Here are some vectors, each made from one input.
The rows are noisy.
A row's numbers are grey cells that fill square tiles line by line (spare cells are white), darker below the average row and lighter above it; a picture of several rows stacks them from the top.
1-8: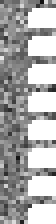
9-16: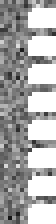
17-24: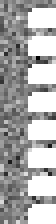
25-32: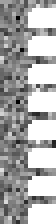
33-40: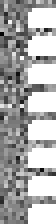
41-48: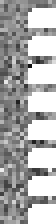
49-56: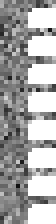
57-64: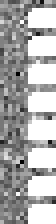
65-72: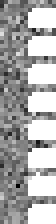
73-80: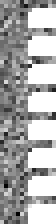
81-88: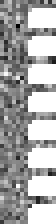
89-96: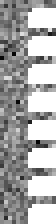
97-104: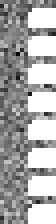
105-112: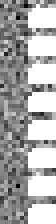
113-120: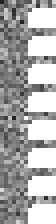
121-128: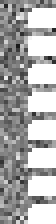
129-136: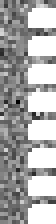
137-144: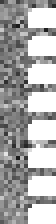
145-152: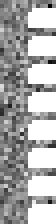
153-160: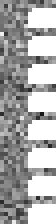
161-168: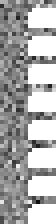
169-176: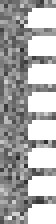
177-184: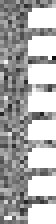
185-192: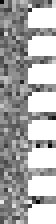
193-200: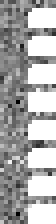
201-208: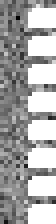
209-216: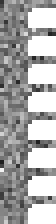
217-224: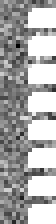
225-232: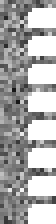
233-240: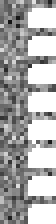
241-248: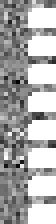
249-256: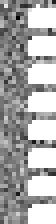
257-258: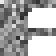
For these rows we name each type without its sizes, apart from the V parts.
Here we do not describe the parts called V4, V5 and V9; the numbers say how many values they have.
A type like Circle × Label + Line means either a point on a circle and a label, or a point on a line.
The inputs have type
Bool × Bool × Bool × Bool × V5 + Circle × (Line + V9) × V4.
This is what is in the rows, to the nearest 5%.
About 55% of them hold a point on a circle and a value of V4, together with either a point on a line, or a value of V9. The rest hold four true/false values and a value of V5.
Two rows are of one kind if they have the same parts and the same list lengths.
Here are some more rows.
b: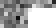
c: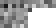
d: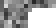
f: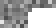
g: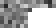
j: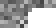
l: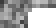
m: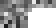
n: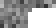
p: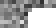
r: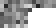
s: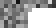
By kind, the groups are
b, c, g, m
d, f, j, n, p, r
l, s

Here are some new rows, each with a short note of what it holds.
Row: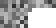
a point on a circle, a point on a line and a value of V4
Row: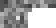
a point on a circle, a value of V4 and a value of V9
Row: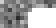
a point on a circle, a point on a line and a value of V4
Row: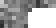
four true/false values and a value of V5
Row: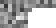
four true/false values and a value of V5
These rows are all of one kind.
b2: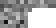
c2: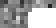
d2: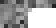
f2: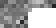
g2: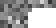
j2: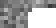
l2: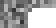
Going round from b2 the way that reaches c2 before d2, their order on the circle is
b2, g2, j2, c2, l2, d2, f2.
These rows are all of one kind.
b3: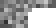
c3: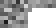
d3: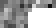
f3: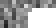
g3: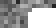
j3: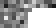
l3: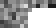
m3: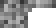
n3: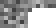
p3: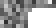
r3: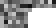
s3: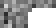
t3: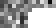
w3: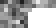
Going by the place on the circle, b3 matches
m3, t3 and w3.
